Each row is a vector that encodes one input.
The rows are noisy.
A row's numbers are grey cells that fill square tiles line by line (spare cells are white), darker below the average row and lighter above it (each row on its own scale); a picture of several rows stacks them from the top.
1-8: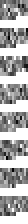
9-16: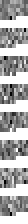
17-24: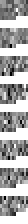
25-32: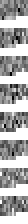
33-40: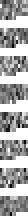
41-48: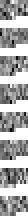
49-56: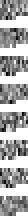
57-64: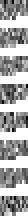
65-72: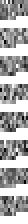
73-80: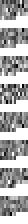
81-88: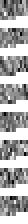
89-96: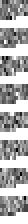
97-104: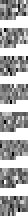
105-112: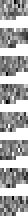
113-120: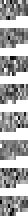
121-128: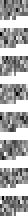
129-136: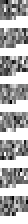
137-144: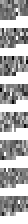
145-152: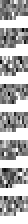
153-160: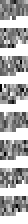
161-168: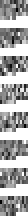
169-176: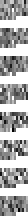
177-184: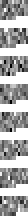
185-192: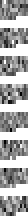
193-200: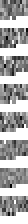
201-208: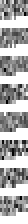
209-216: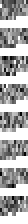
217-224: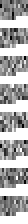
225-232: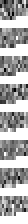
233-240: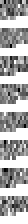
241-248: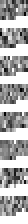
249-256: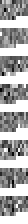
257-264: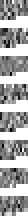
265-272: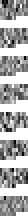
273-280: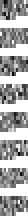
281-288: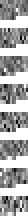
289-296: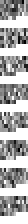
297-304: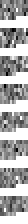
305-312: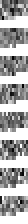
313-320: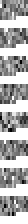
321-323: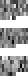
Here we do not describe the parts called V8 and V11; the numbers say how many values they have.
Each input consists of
a value of V8 and a value of V11, together with a list of up to two points on a 6-point circle.
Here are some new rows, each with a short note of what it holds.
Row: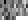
a value of V8 and a value of V11, together with the empty list
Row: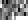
a value of V8 and a value of V11, together with a list of one item
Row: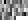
a value of V8 and a value of V11, together with a list of two items
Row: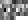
a value of V8 and a value of V11, together with a list of one item
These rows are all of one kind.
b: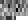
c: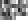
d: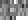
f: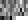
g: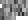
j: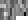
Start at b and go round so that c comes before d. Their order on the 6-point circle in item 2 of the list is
b, g, f, c, j, d.
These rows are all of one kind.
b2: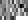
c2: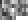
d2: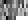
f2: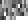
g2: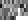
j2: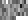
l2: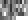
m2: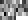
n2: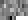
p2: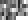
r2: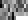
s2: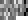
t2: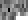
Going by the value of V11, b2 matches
g2, r2 and t2.
